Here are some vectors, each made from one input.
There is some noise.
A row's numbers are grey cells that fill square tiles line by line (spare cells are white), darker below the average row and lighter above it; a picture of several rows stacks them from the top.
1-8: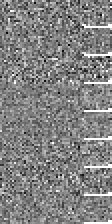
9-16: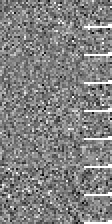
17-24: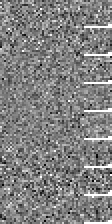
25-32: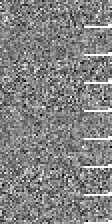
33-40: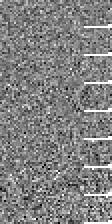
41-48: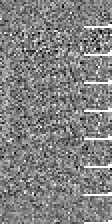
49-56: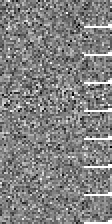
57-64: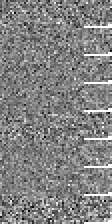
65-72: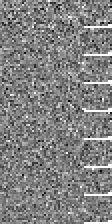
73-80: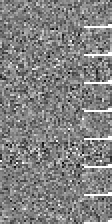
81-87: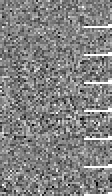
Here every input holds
either a point on a 6-point circle and one of 8 labels, or a node of a 9-node tree.
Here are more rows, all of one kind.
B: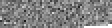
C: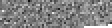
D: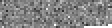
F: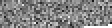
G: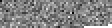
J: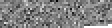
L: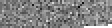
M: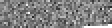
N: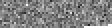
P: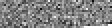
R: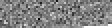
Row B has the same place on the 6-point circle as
C, L, P and R.
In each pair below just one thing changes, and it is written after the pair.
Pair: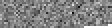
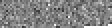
the place on the 6-point circle
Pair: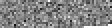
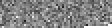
the place on the 6-point circle
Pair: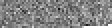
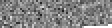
the label
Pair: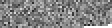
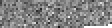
the place on the 6-point circle
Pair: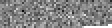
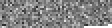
the label
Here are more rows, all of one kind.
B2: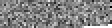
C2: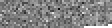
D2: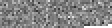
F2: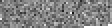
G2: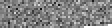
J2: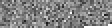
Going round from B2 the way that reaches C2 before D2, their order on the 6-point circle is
B2, C2, G2, F2, J2, D2.
